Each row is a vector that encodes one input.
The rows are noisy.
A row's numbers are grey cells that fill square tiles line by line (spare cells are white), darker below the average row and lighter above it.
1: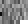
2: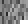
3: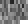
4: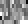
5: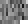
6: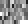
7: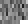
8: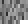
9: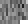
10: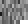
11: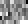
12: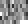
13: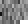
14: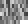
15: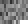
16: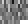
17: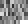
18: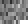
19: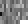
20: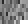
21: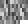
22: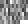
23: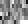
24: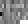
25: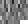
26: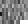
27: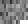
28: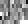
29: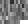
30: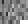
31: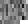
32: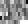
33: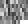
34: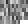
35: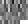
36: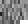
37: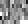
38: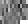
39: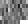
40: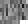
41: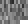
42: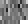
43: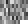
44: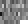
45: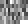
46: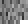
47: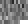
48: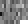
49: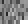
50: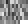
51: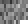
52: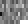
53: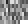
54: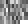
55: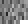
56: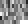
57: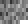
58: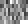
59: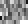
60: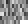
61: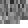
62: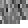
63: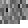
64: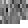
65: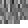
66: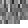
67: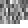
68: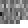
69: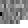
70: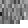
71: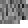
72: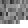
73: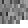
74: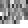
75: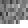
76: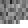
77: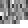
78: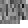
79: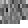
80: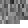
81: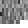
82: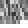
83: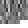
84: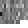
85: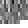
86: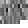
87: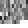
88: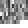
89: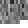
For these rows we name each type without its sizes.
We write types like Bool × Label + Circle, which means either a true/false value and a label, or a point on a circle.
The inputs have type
Bool × Bool × Bool + Line.
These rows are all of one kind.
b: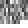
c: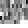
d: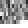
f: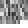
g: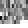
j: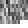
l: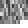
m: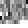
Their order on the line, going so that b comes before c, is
b, j, f, l, d, g, c, m.
